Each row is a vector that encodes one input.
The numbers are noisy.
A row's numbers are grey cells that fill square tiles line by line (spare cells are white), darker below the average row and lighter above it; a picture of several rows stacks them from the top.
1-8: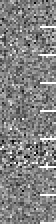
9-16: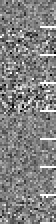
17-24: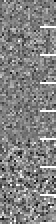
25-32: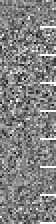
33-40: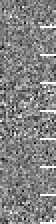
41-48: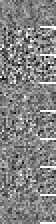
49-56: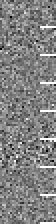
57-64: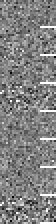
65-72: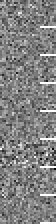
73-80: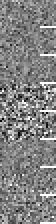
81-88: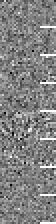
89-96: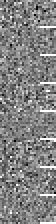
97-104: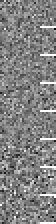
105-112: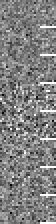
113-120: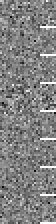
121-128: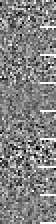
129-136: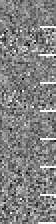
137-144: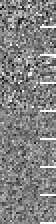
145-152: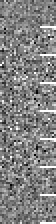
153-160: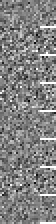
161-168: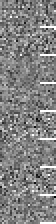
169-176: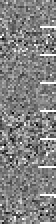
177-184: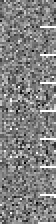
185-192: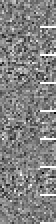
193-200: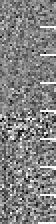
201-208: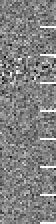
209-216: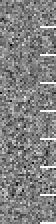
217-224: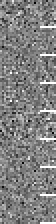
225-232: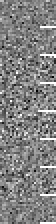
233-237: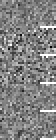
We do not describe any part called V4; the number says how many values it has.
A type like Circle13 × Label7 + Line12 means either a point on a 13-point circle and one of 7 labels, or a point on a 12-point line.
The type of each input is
(List3(Circle6) + Tree9) × V4.
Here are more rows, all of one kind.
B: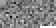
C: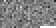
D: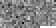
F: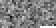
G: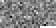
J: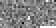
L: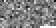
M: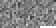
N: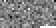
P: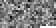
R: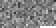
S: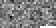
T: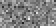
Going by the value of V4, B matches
M and R.
